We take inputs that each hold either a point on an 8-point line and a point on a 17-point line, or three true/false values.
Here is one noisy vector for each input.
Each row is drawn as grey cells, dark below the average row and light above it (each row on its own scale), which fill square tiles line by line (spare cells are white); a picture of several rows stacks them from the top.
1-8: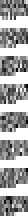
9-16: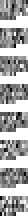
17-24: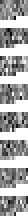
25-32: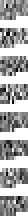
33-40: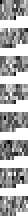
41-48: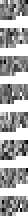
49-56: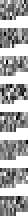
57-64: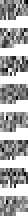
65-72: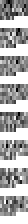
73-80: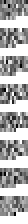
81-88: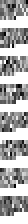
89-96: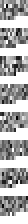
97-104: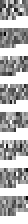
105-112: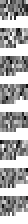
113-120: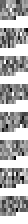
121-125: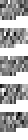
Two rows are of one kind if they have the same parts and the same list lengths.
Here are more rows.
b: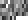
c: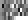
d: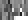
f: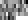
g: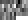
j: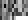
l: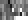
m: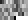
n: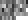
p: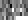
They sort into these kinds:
b, c, f, n
d, g, j, l, m, p

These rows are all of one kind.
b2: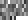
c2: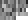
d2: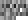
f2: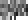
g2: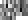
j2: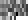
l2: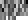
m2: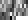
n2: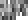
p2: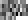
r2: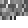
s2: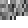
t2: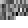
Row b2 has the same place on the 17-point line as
f2, j2, r2 and s2.
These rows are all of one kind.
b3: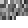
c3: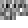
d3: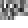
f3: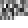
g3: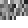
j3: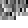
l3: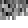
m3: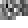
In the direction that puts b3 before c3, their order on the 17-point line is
b3, g3, m3, c3, j3, d3, f3, l3.
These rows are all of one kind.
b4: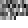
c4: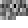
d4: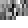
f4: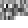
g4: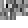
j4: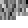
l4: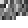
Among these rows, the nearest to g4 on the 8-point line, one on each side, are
c4 and f4.
